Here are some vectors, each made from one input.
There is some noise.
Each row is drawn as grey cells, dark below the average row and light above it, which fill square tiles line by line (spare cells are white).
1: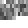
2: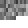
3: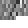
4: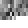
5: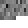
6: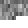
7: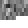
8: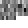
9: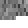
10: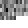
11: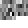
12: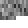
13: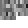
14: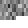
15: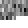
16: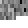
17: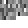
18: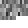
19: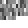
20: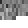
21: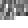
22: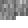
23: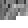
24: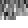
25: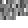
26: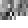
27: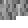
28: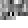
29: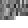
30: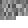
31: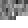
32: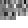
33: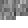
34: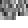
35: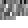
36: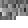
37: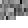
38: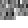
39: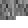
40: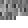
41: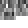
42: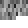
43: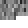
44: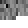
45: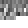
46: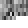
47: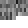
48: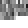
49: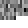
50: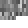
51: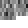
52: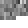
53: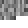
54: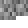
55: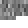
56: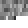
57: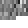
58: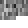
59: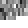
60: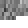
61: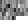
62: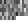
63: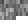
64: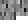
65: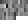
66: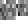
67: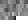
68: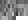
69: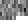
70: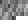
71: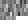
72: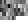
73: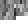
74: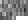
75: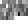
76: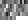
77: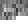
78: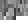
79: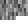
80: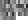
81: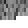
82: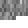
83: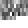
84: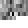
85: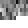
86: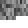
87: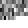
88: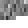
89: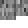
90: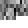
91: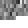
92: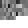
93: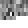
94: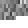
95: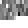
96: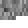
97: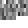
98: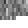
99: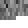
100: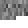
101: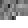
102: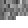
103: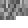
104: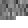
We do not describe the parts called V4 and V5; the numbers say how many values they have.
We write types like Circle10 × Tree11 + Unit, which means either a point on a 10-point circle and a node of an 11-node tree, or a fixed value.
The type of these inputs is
(Bool × V5 + V4) × Line3 × Line3.
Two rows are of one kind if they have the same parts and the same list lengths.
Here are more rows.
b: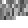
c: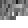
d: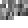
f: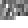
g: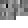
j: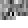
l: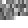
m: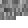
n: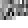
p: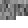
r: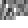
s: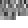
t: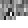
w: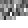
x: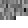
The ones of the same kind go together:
b, d, f, j, l, n, r, s, t, w
c, g, m, p, x

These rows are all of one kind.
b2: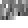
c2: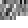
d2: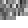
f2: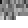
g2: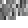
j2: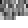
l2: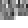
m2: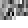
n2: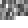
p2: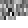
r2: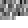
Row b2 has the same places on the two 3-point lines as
l2 and m2.
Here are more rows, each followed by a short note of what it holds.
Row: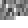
a point on each of two 3-point lines and a value of V4
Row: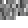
a point on each of two 3-point lines and a value of V4
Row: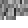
a point on each of two 3-point lines, a true/false value and a value of V5
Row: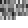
a point on each of two 3-point lines and a value of V4
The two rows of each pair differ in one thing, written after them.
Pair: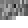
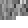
the true/false value
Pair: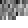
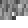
the place on one of the two 3-point lines
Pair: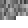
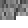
the true/false value
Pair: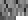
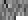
the value of V5
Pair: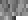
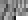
the place on one of the two 3-point lines
